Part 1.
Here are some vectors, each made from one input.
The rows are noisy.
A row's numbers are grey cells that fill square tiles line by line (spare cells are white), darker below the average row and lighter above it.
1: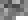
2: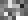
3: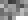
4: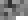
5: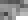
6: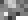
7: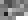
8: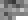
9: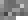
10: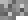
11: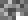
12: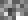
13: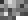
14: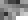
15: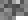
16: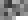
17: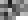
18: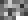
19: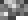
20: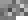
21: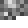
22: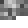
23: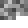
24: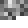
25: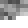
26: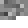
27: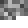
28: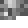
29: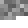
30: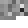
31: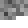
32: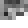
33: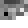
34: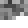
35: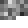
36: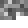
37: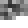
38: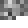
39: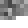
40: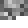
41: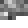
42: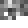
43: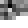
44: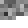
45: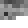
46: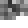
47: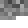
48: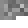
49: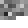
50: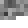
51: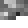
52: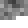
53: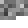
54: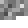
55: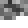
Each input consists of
either a point on a 5-point line, or a node of a 7-node tree.
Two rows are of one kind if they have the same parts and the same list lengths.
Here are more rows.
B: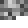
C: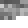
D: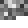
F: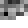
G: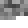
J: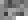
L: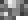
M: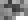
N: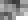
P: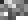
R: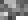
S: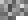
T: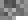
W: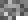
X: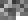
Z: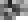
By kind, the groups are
B, D, L, P, R, W, X
C, F, G, J, M, N, S, T, Z

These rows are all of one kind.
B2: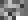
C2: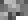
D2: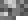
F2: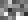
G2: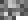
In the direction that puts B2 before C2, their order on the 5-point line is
F2, B2, G2, D2, C2.
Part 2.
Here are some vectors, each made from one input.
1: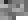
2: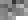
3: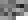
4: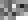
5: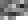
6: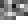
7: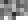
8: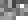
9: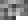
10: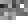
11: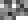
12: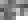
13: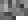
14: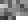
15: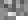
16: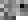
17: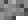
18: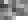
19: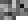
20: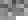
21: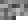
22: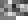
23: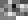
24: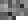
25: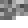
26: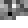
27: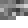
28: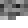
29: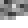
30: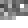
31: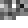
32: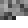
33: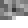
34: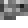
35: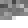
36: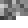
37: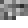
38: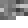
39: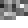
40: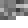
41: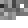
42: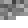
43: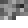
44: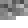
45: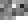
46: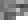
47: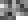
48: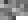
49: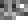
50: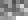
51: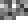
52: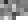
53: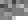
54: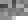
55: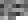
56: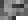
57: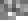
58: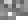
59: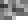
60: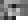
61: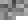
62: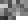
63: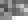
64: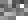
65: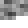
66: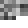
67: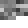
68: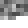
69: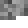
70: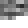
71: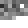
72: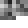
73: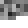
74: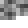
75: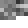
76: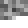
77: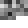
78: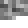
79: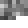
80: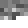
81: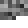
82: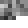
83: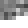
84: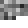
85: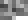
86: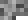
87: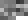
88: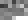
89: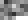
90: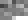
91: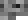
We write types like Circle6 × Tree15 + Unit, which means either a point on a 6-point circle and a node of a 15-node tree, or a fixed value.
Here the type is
(Bool × Bool × Bool + Unit) × (Circle11 + Unit).
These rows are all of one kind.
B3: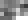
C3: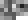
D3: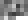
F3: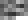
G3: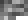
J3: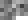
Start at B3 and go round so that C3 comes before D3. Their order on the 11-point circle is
B3, J3, C3, D3, G3, F3.
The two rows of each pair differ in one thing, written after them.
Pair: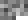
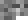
one of the three true/false values
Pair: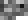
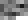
one of the three true/false values
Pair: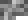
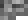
the place on the 11-point circle
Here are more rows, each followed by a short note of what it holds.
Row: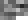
a point on an 11-point circle and three true/false values
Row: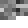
a fixed value
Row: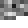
three true/false values
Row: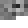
a point on an 11-point circle and three true/false values
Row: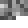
a point on an 11-point circle
